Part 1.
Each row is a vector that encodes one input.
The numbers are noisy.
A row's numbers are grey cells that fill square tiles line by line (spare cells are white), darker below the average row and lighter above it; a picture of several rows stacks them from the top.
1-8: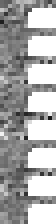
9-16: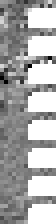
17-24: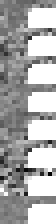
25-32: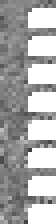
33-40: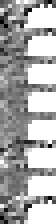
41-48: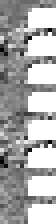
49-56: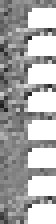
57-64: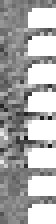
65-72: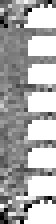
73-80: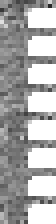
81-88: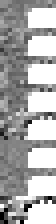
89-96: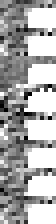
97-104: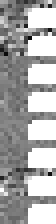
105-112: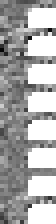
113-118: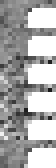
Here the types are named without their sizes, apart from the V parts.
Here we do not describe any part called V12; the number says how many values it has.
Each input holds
either a point on each of two circles, or a value of V12.
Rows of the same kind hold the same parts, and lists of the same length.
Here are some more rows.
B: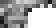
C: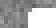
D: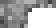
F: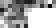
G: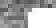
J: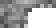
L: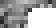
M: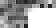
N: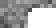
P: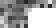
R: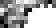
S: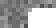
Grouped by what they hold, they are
B, C, D, F, G, J, L, N, R
M, P, S

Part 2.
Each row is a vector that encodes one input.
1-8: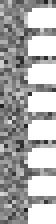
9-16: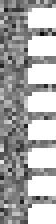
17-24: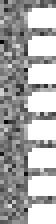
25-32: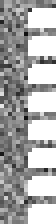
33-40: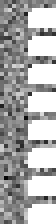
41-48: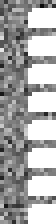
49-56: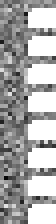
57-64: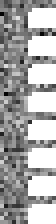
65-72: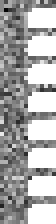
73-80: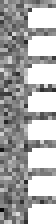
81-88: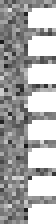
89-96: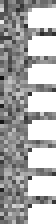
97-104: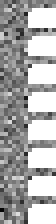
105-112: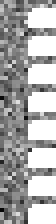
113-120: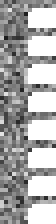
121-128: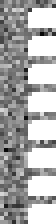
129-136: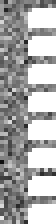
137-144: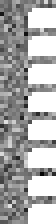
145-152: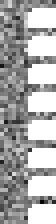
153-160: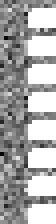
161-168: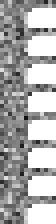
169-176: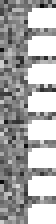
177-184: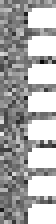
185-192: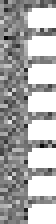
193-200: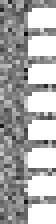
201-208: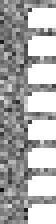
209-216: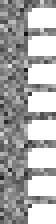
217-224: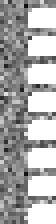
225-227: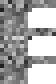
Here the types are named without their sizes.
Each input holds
either a label, or a point on a line, or four true/false values.
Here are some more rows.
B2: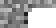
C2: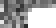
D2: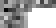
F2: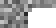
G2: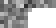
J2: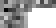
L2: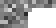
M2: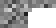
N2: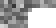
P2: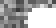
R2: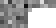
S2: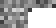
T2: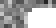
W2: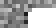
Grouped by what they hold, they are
B2, F2, L2, M2, W2
C2, D2, J2, P2, S2, T2
G2, N2, R2

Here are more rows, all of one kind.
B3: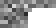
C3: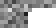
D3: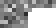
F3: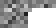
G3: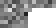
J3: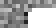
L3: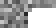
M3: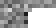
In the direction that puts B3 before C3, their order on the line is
B3, D3, G3, F3, C3, M3, J3, L3.
